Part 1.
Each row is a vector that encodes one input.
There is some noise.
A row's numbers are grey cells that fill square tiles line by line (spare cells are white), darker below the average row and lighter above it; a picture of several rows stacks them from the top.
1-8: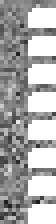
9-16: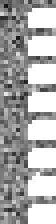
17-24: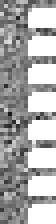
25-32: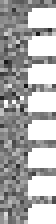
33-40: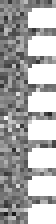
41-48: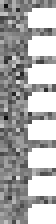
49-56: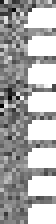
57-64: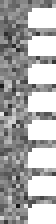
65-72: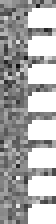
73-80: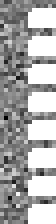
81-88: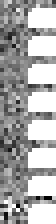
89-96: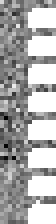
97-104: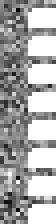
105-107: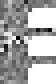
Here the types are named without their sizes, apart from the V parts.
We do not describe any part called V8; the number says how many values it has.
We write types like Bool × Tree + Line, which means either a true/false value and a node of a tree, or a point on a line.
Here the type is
Bool × Bool × Bool × Bool × V8 + Circle.
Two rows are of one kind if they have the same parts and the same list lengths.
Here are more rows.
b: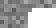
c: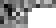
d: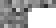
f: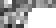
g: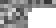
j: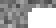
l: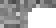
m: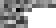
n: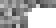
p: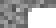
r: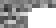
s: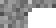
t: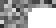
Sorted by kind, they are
b, d, f, g, j, l, n, p, s, t
c, m, r

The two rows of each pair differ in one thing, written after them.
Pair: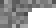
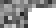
the value of V8
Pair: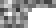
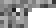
one of the four true/false values
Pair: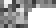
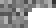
one of the four true/false values
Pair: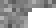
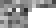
one of the four true/false values
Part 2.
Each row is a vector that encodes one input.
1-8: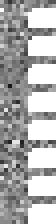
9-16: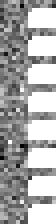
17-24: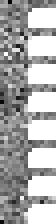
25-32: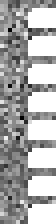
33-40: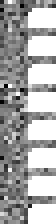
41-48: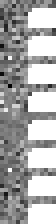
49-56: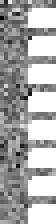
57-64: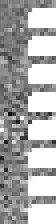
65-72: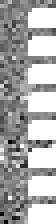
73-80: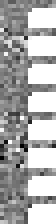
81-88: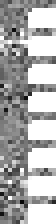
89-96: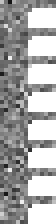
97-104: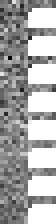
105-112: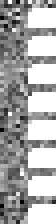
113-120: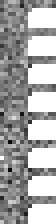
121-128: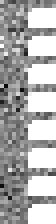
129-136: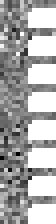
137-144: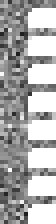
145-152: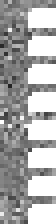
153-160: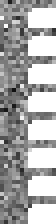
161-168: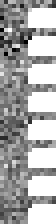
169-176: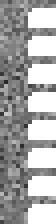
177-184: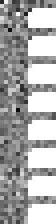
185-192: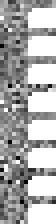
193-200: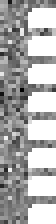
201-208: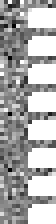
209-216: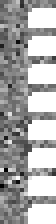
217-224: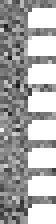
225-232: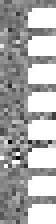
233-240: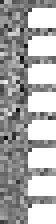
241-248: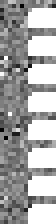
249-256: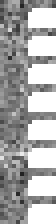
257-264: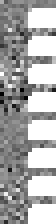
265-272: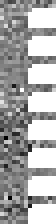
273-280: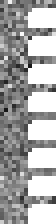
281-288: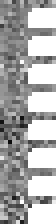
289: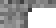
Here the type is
Bool × Bool × Bool × Bool + List2(Line5).
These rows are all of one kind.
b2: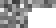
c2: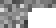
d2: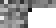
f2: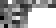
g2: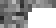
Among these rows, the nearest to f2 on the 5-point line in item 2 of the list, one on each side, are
b2 and c2.
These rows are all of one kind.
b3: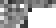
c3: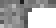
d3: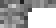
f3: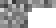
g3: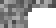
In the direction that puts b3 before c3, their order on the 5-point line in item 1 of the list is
f3, g3, b3, d3, c3.
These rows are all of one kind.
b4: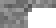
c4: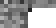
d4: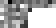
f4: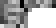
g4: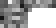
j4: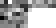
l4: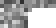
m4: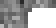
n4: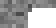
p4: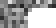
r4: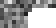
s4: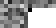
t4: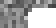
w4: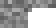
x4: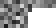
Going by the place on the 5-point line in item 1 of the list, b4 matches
l4, t4, w4 and x4.
